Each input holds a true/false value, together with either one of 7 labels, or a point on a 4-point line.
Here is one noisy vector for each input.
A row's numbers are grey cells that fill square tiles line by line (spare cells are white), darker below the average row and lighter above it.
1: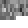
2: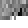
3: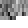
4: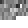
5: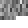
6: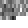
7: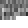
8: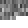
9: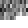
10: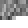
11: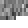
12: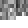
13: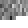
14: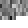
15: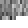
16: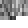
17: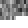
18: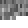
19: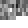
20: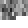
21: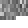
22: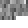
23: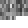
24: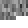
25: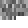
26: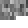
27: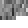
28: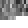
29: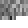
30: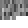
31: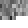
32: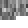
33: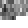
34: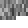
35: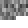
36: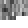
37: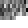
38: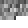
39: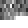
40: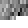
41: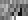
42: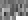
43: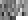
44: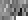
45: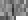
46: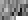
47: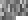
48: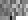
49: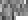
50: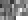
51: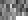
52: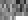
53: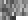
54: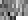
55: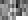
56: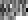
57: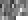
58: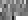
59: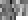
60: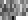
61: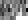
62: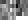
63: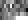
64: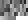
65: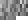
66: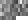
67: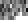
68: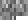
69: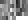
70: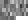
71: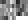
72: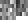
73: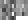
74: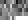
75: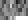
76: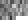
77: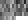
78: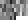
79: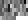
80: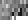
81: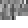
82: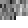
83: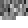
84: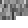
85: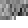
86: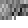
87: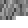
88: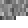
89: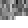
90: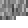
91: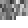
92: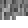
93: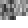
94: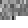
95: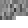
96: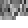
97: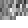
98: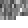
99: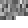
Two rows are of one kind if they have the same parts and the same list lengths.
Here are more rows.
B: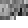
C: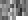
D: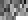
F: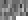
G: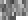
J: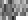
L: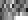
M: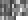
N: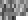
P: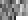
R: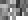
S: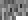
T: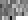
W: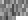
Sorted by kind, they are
B, F, G, J, M, N, P, S, T, W
C, D, L, R

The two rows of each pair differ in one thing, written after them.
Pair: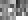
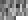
the true/false value
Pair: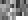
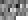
the true/false value
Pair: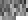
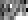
the place on the 4-point line
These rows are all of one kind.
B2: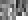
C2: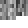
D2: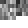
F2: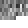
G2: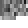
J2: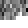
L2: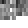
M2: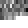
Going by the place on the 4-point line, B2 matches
C2 and F2.
